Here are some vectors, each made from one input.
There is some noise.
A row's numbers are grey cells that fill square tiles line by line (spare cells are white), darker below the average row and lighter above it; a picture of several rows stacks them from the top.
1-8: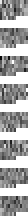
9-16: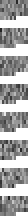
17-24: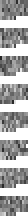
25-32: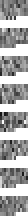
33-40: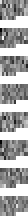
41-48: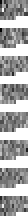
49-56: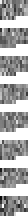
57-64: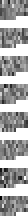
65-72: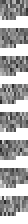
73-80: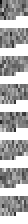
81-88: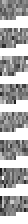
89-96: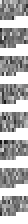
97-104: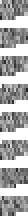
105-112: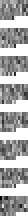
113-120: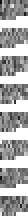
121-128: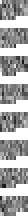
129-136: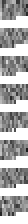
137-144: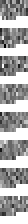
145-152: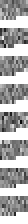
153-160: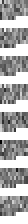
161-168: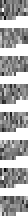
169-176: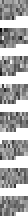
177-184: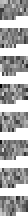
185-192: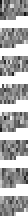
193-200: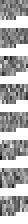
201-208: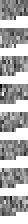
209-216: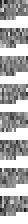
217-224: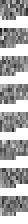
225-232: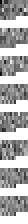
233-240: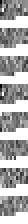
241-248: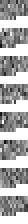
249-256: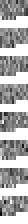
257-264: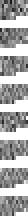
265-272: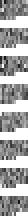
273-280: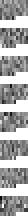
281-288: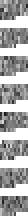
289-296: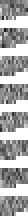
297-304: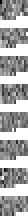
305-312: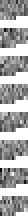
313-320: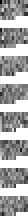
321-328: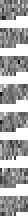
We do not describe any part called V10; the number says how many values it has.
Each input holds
a value of V10, together with either a point on a 7-point line, or a point on a 9-point line.
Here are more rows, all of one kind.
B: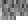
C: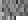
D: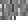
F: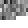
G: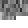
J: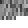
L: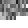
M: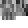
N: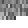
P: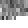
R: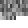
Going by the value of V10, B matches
F and P.
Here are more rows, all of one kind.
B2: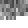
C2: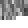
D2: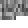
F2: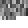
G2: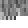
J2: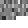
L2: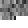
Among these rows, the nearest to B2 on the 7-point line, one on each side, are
G2 and L2.
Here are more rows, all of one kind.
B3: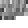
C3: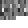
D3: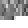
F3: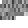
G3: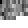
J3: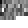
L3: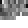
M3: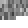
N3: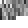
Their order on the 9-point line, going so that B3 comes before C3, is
N3, F3, B3, M3, D3, L3, G3, J3, C3.
